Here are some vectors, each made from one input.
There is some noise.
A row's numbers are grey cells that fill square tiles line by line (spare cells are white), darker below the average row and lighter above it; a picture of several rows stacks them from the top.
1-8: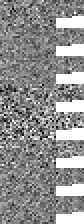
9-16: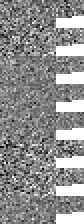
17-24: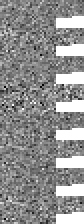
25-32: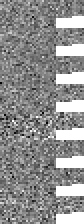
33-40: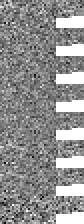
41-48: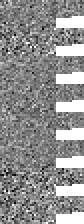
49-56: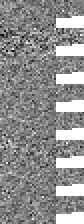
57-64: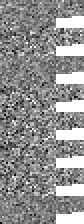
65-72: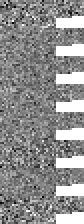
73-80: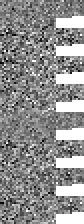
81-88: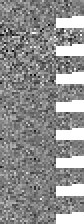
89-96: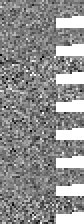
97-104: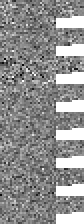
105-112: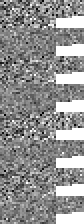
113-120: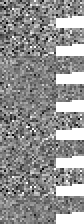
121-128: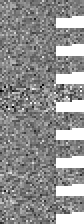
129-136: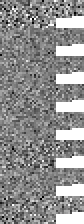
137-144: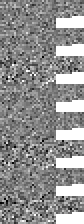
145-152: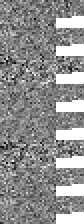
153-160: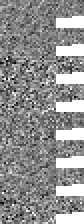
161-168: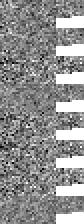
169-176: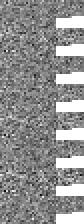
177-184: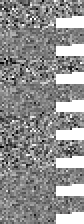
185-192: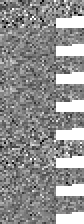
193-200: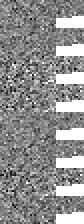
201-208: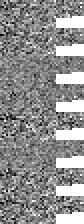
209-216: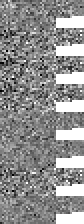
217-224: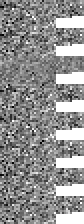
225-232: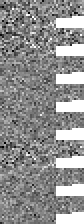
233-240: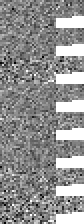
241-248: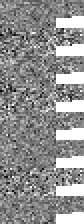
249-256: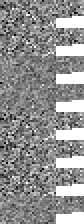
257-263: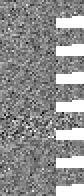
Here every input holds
either one of 4 labels, a point on a 5-point line and a node of a 10-node tree, or a point on a 7-point line, a node of a 9-node tree and a true/false value.
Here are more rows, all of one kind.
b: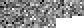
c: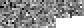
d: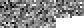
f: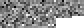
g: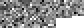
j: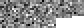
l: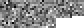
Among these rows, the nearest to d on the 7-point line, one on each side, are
b and c.
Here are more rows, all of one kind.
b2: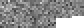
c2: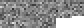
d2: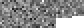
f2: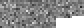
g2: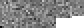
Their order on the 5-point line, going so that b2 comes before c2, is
f2, g2, d2, b2, c2.
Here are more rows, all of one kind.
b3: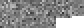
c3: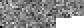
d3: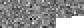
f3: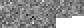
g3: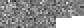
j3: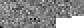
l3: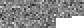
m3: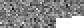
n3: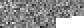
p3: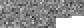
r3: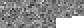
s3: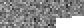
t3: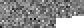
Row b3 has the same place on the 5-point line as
g3 and r3.
